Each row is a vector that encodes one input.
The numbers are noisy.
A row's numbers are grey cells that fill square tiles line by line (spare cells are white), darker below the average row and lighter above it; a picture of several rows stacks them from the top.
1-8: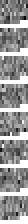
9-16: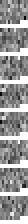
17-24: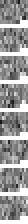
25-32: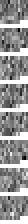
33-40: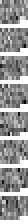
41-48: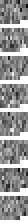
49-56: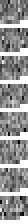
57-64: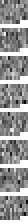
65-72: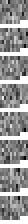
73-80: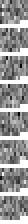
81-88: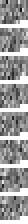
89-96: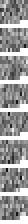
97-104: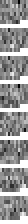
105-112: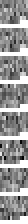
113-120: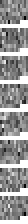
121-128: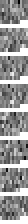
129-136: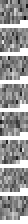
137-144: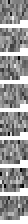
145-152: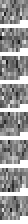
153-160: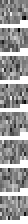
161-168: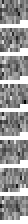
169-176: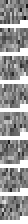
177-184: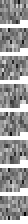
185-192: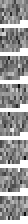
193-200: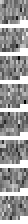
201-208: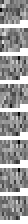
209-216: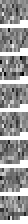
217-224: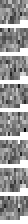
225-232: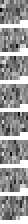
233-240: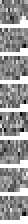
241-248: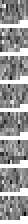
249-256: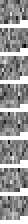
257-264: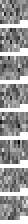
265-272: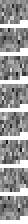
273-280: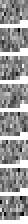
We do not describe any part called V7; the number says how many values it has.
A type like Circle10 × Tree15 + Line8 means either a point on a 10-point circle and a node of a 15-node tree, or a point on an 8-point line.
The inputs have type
Bool × Bool × Bool × (Line8 + V7) + List2(Line9).
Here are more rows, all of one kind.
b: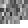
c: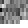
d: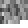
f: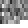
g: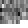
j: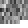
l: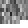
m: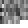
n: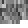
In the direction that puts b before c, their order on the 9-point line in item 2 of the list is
f, g, m, l, d, n, b, j, c.
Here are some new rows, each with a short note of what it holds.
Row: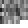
a list of two items
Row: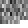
a list of two items
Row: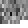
a list of two items
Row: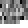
the empty list
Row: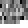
the empty list
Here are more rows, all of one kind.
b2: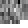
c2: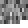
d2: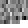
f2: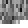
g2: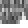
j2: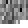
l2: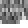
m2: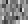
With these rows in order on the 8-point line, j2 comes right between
b2 and c2.
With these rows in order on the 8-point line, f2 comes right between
b2 and l2.
